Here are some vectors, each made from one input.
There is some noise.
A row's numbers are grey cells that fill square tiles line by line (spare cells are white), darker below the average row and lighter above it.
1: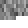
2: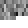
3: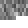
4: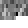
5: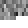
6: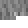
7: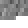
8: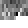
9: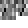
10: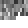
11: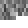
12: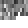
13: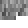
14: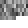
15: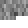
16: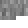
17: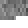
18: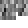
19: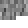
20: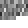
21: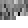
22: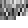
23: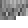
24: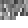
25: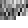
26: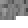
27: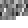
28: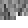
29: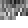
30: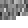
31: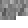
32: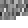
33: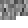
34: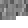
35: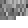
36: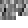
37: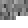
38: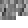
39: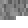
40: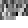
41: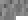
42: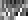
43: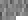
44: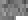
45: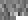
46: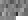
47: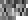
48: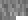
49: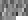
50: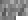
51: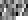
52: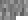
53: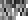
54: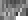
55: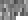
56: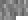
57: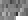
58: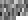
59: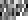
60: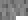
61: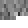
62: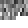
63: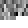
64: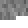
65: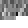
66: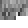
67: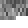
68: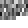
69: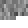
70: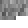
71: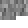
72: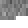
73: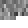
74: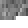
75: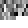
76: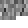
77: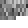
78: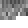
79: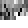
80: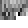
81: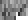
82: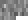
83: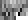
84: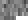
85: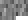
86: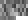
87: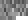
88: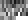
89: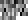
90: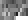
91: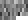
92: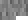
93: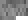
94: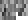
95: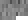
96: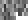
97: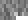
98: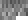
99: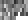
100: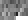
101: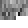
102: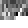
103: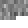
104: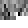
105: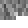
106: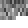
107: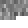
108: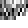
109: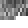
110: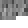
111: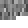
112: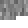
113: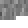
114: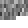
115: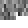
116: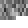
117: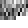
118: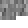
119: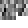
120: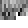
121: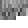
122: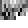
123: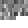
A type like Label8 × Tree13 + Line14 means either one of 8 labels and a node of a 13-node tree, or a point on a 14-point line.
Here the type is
Label12 + Line9 × (Tree11 + Unit).
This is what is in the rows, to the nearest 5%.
About 45% of them hold one of 12 labels. The rest hold a point on a 9-point line, together with either a fixed value, or a node of an 11-node tree.
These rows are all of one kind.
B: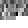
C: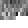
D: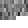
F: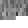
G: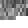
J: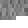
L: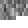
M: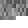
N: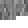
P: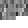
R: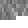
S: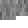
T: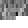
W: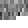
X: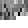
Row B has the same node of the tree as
P, R, T and W.
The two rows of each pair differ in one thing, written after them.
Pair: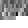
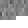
the node of the tree
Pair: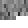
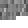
the node of the tree
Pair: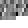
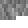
the node of the tree
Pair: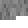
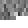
the node of the tree
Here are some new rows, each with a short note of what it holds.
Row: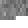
a point on a 9-point line
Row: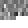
one of 12 labels
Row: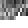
a point on a 9-point line
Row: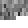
a point on a 9-point line
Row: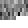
a point on a 9-point line and a node of an 11-node tree
